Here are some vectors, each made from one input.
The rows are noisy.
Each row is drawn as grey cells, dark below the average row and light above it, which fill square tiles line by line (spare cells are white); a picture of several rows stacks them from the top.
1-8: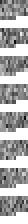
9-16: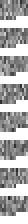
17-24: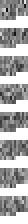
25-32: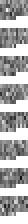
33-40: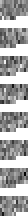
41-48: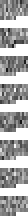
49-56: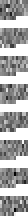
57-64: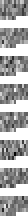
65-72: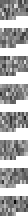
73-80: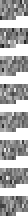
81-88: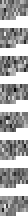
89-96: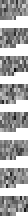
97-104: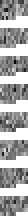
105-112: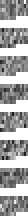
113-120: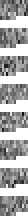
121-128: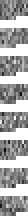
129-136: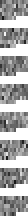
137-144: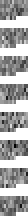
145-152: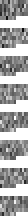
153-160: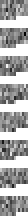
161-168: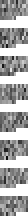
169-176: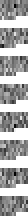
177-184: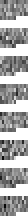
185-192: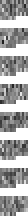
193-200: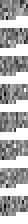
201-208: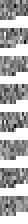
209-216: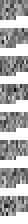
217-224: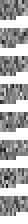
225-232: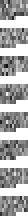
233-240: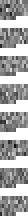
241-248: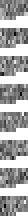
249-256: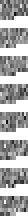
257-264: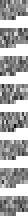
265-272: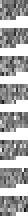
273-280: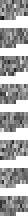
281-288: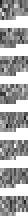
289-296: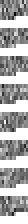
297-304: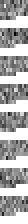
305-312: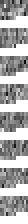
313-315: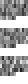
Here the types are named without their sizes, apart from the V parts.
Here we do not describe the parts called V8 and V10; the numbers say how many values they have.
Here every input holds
a label, together with either a true/false value and a value of V10, or a value of V8.
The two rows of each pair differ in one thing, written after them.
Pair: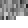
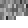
the true/false value
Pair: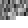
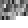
the true/false value
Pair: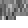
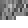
the value of V10
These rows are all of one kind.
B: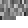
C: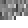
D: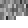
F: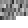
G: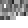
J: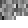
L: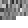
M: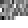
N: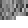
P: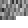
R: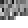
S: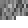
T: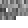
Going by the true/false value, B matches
C, D, S and T.
